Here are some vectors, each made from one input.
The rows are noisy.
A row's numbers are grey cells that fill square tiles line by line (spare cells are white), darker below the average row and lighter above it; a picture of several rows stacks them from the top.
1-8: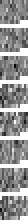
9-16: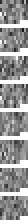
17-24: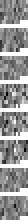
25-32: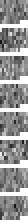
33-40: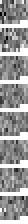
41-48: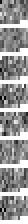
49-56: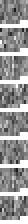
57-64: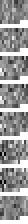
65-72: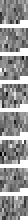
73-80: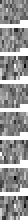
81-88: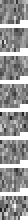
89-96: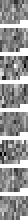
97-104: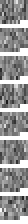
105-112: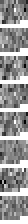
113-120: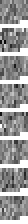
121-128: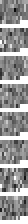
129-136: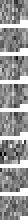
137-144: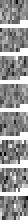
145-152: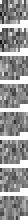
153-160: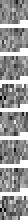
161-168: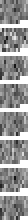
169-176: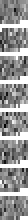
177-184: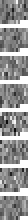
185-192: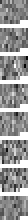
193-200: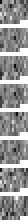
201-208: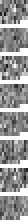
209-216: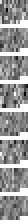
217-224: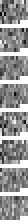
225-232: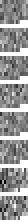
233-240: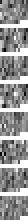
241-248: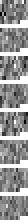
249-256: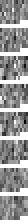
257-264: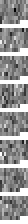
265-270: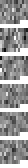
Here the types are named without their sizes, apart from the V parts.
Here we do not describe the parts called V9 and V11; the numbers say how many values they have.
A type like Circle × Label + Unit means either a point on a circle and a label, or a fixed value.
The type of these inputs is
Bool × Bool × Bool × (Line + V11) × V9.
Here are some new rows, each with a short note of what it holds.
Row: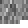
a point on a line, three true/false values and a value of V9
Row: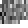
three true/false values, a value of V9 and a value of V11
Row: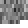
three true/false values, a value of V9 and a value of V11
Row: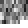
a point on a line, three true/false values and a value of V9
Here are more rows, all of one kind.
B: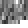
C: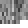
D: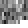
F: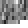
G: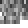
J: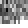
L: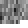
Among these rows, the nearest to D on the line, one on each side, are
J and L.
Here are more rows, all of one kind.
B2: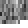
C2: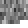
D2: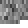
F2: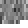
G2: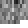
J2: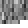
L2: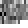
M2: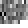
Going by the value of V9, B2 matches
C2 and L2.
